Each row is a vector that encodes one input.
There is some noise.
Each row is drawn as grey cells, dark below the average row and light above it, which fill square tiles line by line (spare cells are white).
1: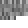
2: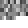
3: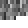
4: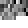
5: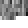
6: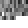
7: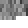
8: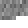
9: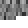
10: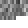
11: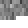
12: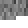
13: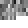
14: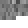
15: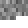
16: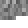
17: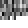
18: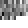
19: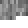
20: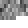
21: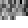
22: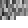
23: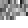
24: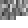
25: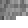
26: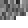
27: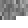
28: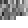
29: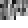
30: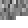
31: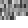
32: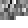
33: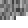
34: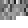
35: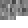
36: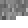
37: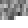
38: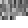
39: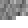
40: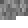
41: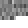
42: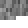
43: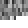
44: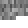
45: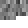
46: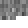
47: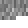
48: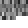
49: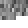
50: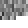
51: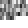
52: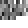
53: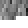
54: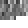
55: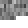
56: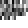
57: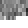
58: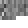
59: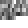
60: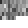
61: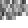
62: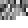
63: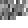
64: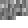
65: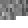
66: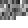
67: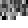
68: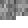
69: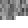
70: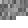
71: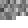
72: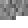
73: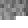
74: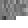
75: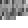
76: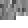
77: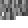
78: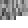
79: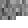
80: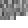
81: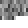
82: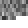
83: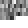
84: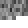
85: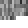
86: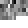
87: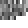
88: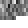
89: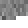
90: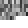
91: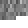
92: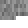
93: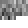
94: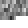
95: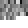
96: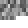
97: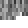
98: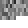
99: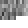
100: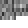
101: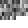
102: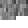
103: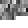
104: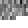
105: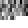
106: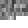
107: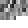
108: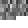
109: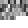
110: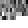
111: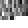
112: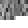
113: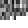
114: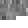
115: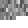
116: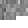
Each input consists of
a node of a 7-node tree, together with either a point on a 6-point line, or a node of a 7-node tree.
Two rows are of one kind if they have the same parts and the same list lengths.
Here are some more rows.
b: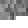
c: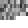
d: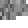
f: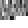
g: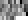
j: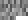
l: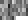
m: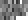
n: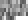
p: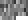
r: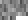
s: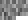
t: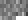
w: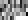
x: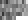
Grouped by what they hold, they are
b, g, l, p, s, t
c, d, f, j, m, n, r, w, x

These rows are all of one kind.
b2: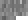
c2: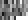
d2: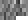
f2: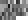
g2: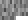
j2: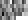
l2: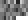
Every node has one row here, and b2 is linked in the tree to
g2, j2 and l2.
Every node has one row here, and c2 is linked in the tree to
g2.
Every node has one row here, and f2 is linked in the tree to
l2.
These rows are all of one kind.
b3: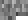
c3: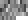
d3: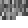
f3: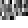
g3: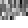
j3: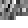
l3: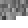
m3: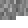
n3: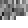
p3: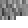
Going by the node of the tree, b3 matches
d3, f3, j3 and p3.
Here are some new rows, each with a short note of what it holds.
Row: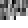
a point on a 6-point line and a node of a 7-node tree
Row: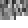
a node of each of two 7-node trees
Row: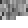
a node of each of two 7-node trees
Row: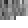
a point on a 6-point line and a node of a 7-node tree
